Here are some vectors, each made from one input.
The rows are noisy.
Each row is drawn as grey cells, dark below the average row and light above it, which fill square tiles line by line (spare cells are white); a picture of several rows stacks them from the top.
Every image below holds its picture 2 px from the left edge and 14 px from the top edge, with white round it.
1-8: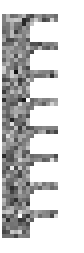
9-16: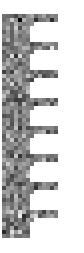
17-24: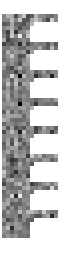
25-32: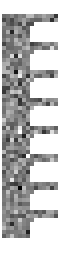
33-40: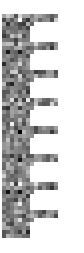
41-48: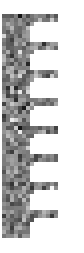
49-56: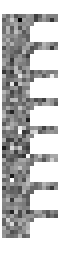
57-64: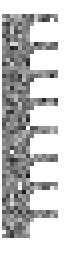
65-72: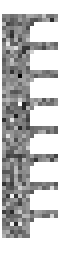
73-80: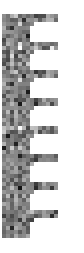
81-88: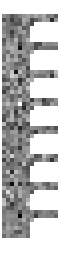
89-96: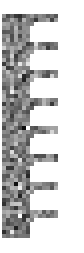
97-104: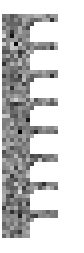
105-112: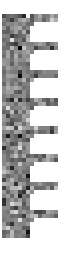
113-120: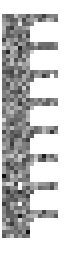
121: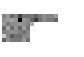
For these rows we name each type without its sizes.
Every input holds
a point on a line, together with either a point on a line, or four true/false values.
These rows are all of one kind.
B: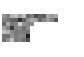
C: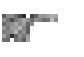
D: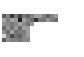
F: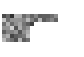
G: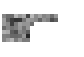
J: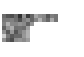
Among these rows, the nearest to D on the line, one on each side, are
G and J.
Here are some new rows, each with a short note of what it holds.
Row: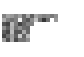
a point on each of two lines
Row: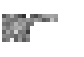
a point on a line and four true/false values
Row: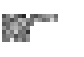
a point on a line and four true/false values
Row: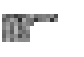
a point on a line and four true/false values
